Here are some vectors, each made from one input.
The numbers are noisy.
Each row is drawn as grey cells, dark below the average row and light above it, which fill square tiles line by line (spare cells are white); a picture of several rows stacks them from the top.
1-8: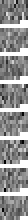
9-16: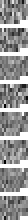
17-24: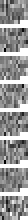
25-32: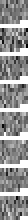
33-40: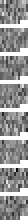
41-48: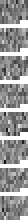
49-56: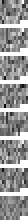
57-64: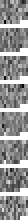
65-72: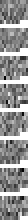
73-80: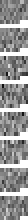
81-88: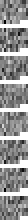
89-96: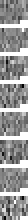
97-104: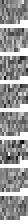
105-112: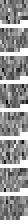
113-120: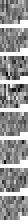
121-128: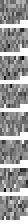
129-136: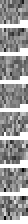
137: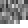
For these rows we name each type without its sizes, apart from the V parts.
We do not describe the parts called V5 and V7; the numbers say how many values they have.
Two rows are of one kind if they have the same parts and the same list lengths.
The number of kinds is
4.
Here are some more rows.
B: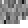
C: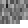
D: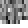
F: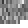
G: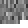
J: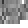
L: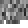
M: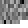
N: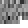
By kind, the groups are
B, M, N
C, G
D
F, J, L

